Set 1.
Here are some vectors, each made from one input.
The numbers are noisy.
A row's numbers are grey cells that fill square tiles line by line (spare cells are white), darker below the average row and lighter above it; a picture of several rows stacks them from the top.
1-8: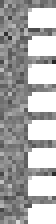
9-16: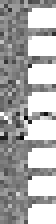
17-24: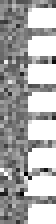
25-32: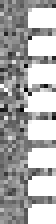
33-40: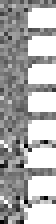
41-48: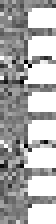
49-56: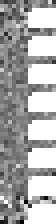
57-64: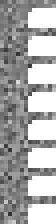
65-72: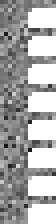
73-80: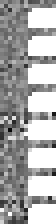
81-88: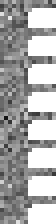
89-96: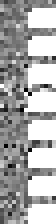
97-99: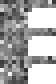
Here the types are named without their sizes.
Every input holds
either a point on a circle, or a fixed value.
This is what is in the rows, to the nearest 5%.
About 90% of them hold a point on a circle. The rest hold a fixed value.
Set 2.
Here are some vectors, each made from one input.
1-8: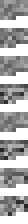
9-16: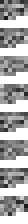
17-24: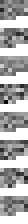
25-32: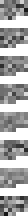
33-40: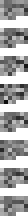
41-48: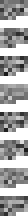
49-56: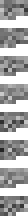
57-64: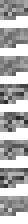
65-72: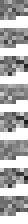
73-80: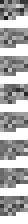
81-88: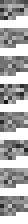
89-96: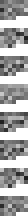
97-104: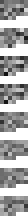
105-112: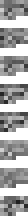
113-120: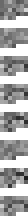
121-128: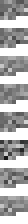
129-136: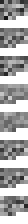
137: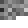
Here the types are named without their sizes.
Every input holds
a point on a line.
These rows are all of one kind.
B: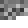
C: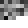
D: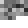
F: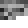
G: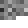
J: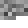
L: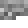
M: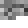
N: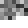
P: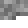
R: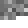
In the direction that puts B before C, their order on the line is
N, D, M, J, L, P, R, G, B, F, C.
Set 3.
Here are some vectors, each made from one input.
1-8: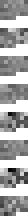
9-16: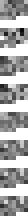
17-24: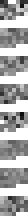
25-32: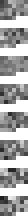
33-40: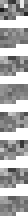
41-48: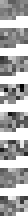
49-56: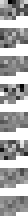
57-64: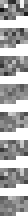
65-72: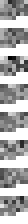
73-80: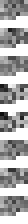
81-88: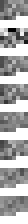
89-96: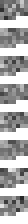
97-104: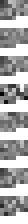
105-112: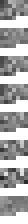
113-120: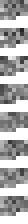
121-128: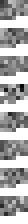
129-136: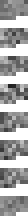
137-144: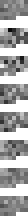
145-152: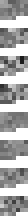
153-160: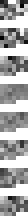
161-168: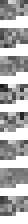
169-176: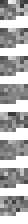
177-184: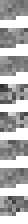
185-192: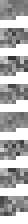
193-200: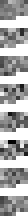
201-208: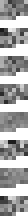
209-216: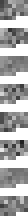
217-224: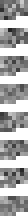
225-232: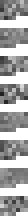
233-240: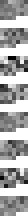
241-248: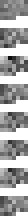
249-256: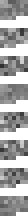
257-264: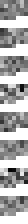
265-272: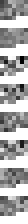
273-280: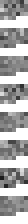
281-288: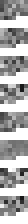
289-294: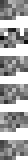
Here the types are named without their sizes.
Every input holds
a point on a line.
